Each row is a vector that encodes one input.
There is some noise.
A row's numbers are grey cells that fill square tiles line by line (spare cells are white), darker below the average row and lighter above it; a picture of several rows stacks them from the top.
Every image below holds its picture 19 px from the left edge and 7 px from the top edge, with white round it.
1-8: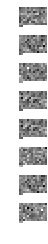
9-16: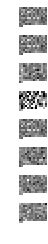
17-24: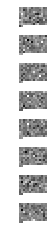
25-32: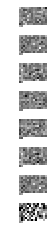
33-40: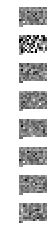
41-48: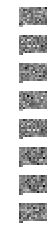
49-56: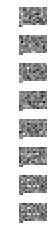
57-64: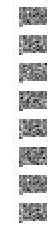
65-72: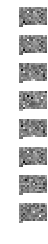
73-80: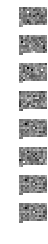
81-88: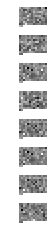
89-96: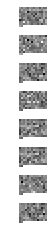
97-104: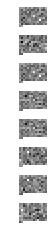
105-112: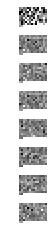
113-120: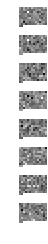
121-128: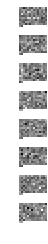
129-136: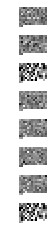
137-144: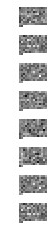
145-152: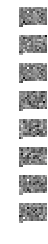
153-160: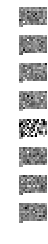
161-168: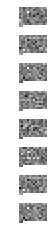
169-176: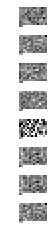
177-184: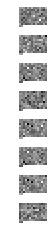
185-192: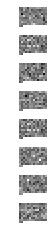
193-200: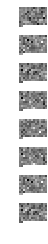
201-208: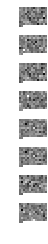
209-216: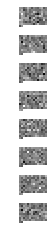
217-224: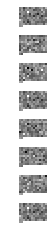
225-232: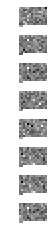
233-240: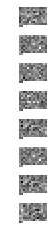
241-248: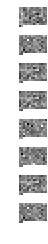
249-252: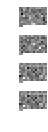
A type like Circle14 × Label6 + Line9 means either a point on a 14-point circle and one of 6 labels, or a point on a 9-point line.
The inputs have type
Circle13 + Unit.
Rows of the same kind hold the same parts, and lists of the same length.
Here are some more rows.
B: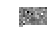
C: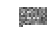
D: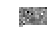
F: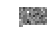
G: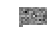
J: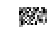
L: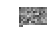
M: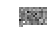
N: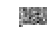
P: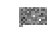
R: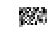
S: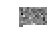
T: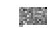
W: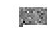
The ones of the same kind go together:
B, C, D, F, G, L, M, N, P, S, T, W
J, R

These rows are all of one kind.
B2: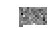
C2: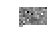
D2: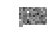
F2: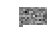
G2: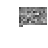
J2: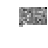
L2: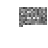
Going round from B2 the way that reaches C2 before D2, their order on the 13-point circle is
B2, G2, C2, J2, D2, L2, F2.
